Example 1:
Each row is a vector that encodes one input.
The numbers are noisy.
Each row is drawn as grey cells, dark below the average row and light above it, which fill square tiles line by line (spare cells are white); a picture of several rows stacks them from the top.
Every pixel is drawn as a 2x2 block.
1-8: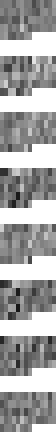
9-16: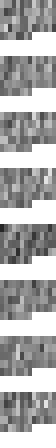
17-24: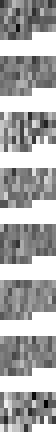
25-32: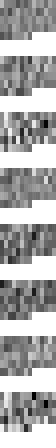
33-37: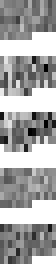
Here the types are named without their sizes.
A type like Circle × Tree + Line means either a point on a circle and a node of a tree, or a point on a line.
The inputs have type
Bool × Line.
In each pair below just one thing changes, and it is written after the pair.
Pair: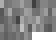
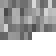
the place on the line
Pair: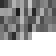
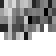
the true/false value
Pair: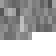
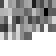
the true/false value
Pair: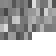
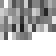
the true/false value
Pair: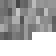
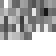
the true/false value
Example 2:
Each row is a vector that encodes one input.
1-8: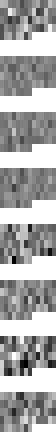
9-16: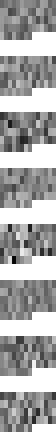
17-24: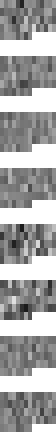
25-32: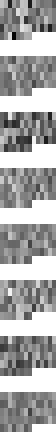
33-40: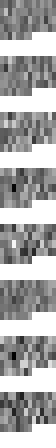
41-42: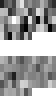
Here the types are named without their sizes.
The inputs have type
List(Line).
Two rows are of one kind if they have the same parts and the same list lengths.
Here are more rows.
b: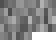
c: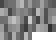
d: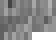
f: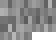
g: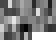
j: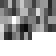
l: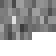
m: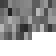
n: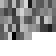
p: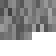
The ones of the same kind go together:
b, c, d, f, m, p
g, j, l
n

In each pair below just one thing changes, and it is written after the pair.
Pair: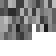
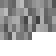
the place on the line in item 2 of the list
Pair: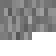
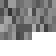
the place on the line in item 2 of the list
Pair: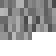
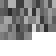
the place on the line in item 2 of the list
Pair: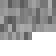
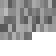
the place on the line in item 2 of the list
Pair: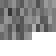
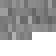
the place on the line in item 1 of the list
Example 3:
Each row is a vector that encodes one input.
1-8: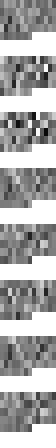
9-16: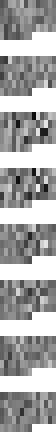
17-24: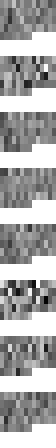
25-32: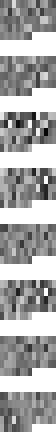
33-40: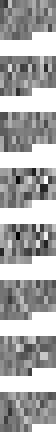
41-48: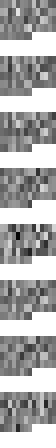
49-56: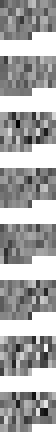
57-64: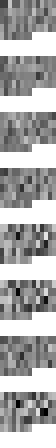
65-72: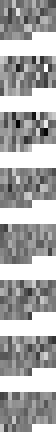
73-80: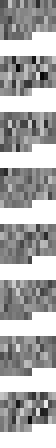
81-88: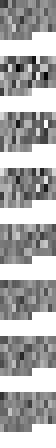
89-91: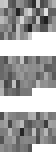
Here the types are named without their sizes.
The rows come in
2 kinds.
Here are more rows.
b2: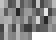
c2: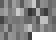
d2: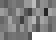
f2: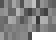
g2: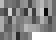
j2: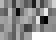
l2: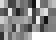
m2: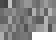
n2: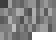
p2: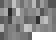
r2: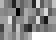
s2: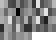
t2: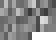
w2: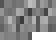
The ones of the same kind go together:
b2, c2, d2, f2, j2, m2, n2, p2, r2, s2, t2, w2
g2, l2

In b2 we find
a point on a circle and a true/false value.
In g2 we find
a true/false value.
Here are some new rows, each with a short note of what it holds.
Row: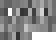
a true/false value
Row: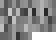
a true/false value
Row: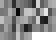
a point on a circle and a true/false value
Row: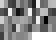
a true/false value
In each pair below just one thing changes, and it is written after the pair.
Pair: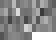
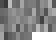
the place on the circle
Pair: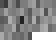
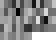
the true/false value
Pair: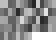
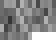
the true/false value
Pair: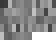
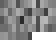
the place on the circle
